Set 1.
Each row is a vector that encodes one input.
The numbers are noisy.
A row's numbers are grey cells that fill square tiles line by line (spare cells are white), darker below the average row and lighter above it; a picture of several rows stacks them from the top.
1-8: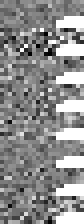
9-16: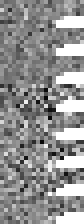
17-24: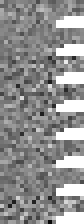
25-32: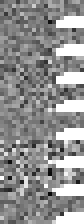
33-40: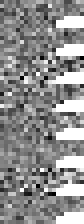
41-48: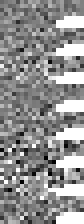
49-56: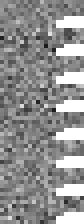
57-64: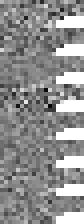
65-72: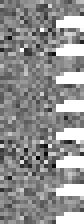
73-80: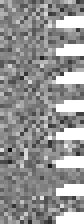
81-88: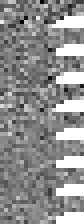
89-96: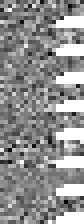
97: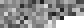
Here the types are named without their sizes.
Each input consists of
a point on a line, together with either a point on a circle, or a fixed value.
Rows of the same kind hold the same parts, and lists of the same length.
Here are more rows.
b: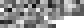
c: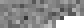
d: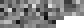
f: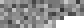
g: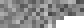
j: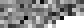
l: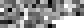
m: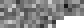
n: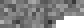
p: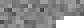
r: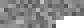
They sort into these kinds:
b, c, f, g, j, m, p, r
d, l, n

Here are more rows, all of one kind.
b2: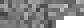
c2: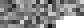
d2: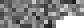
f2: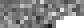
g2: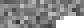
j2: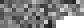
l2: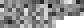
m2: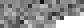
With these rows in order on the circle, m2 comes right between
g2 and l2.
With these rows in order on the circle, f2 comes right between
c2 and d2.
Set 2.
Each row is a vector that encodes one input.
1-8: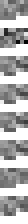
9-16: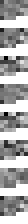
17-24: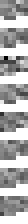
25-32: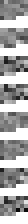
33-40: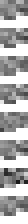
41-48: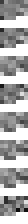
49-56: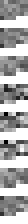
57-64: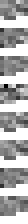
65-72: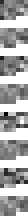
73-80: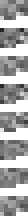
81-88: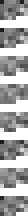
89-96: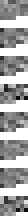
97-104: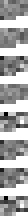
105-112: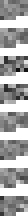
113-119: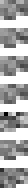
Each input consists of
either a point on a 4-point line, or a point on a 16-point line.
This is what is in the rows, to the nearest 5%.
About 20% of them hold a point on a 4-point line. The rest hold a point on a 16-point line.
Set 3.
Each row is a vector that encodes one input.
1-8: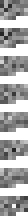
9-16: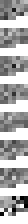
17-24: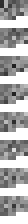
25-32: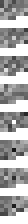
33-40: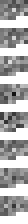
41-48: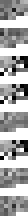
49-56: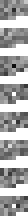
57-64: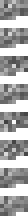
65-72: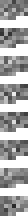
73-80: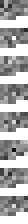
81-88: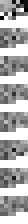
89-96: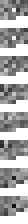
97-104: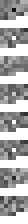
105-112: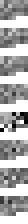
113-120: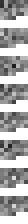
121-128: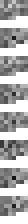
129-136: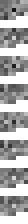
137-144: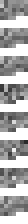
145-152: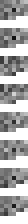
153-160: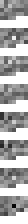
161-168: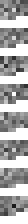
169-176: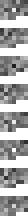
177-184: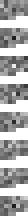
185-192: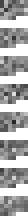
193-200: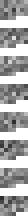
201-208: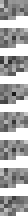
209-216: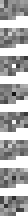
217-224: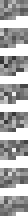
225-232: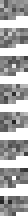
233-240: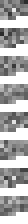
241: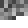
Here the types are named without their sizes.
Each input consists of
a list of points on a line.
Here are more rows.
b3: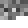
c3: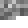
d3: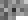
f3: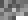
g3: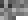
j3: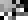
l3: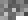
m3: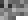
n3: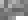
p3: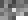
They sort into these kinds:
b3, f3, g3, l3, m3, p3
c3, d3, n3
j3

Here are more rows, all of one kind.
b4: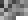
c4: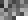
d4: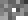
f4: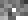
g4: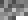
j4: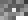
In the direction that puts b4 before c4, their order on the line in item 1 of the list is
f4, d4, j4, g4, b4, c4.
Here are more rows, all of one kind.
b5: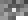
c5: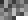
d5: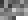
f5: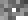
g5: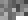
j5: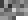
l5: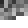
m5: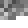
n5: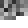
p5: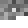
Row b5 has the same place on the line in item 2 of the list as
c5, d5, f5 and l5.
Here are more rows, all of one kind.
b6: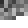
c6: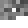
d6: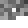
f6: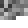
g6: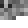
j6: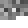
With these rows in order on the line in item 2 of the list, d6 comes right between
b6 and g6.
